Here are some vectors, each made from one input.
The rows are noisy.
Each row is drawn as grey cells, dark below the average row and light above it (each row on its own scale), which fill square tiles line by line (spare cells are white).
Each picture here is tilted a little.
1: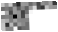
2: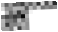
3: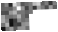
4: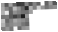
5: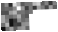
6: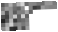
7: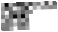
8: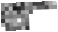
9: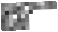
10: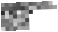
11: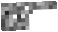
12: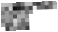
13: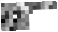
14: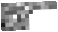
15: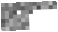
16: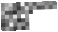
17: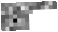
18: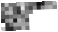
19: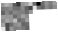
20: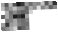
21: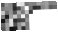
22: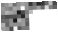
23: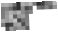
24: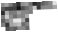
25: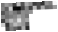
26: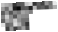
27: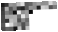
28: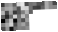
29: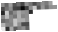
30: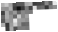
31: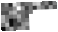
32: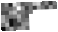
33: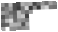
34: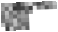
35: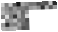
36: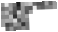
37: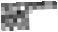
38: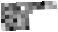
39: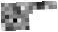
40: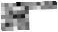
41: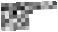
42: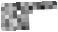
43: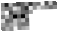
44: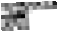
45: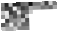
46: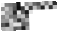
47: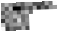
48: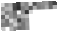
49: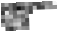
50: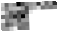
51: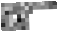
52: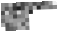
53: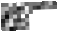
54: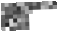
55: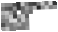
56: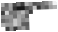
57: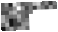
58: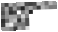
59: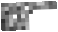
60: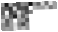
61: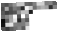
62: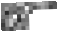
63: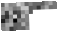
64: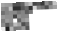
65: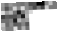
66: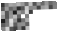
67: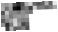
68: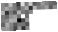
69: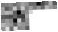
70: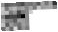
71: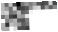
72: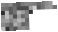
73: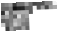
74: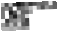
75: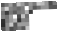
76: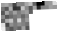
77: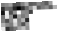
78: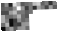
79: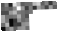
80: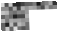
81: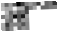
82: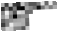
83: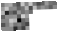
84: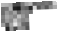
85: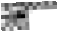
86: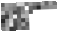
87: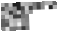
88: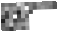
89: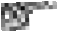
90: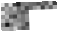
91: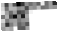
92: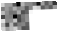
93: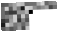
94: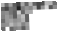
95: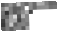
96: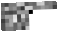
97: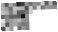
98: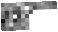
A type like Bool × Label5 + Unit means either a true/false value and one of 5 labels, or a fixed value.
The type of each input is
Tree7 × Tree7 + Unit.
